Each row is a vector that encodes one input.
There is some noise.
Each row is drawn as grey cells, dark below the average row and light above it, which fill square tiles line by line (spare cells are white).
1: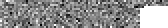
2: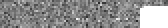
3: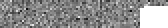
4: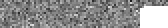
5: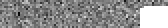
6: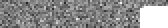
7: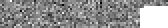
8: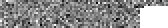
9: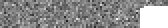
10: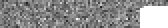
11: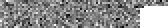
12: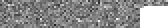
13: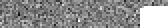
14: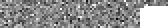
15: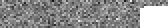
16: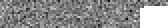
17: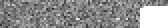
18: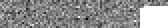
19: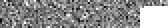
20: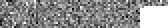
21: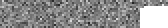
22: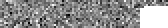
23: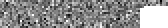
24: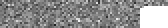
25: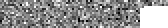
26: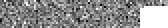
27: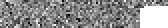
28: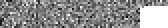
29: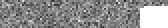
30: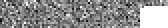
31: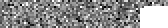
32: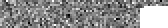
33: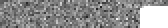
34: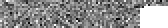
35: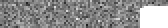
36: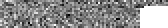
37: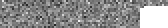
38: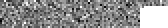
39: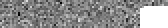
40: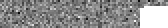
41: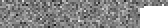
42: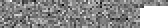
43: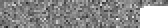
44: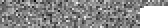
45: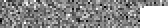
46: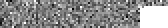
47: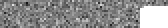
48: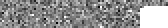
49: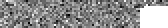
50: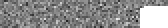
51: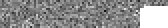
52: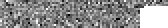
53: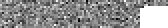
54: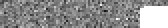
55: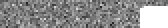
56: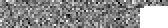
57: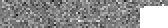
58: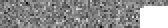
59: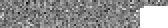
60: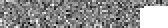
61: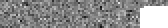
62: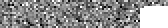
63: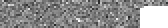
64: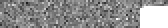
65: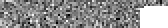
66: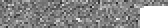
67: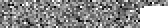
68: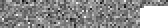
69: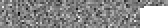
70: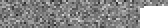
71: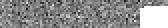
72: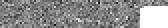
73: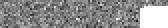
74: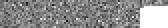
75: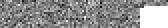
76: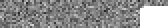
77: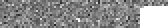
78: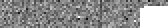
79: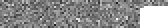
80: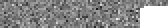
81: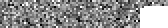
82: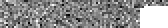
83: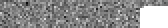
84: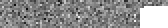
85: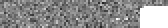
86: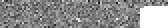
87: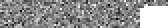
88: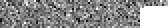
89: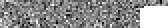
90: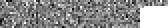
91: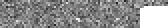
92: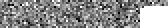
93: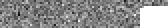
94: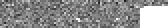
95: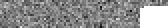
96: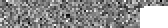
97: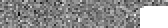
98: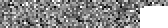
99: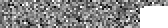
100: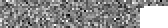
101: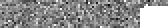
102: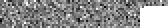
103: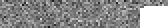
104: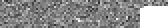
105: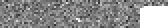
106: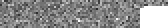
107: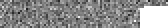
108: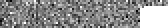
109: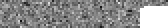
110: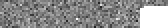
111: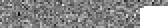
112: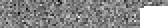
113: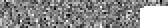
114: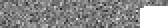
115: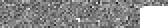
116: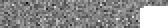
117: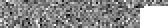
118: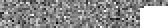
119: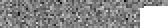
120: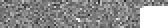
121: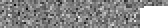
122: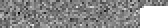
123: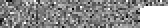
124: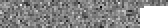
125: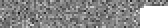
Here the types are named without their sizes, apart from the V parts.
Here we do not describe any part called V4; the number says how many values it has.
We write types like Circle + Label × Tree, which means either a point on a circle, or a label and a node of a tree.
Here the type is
Line × List(Bool × V4).
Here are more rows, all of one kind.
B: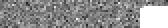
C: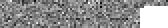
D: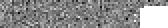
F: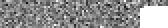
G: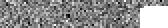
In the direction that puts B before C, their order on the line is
B, D, C, F, G.
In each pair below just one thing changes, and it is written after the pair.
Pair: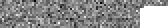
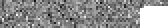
the true/false value in item 2 of the list
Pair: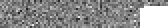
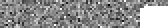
the place on the line
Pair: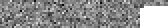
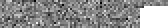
the true/false value in item 2 of the list
